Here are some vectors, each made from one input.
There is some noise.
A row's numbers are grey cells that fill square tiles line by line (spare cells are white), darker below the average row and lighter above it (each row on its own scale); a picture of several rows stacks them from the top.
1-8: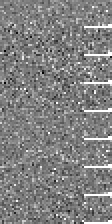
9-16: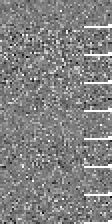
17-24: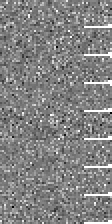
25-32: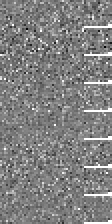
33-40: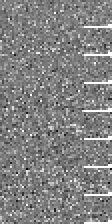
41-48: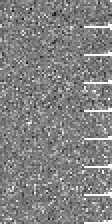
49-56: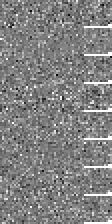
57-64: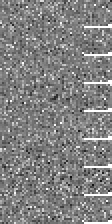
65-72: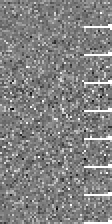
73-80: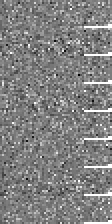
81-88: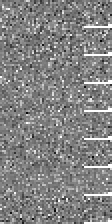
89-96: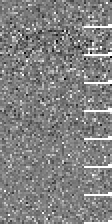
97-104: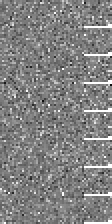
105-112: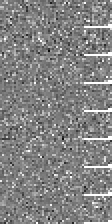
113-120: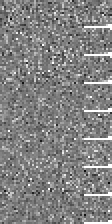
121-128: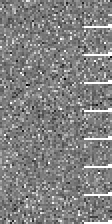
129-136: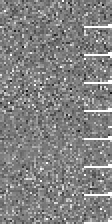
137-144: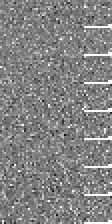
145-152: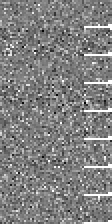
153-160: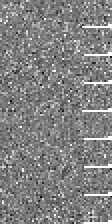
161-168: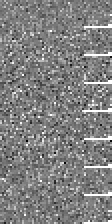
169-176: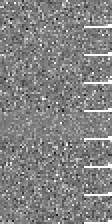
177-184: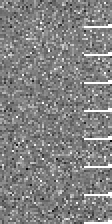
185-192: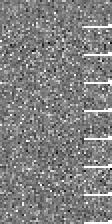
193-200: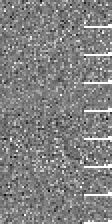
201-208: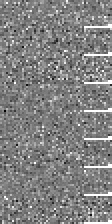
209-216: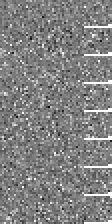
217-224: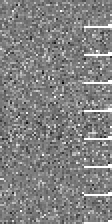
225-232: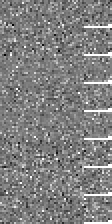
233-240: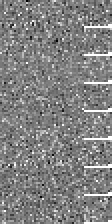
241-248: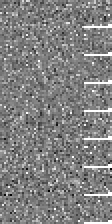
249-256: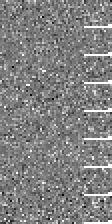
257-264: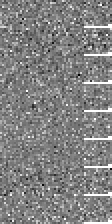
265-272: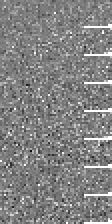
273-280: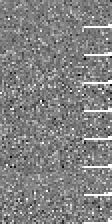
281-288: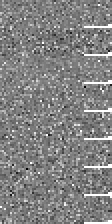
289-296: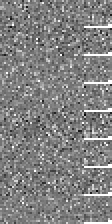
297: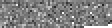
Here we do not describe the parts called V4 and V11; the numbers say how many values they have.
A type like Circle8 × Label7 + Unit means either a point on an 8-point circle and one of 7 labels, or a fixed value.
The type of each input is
Bool × Line8 × (Tree9 + V11) × V4.
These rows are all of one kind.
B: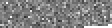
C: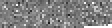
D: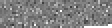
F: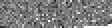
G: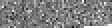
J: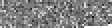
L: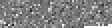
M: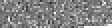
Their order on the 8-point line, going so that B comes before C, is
B, L, M, G, J, D, C, F.
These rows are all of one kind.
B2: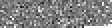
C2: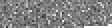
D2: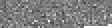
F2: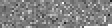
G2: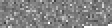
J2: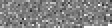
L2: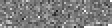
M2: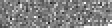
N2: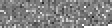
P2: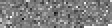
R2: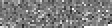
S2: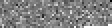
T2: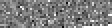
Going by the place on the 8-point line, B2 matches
F2 and M2.
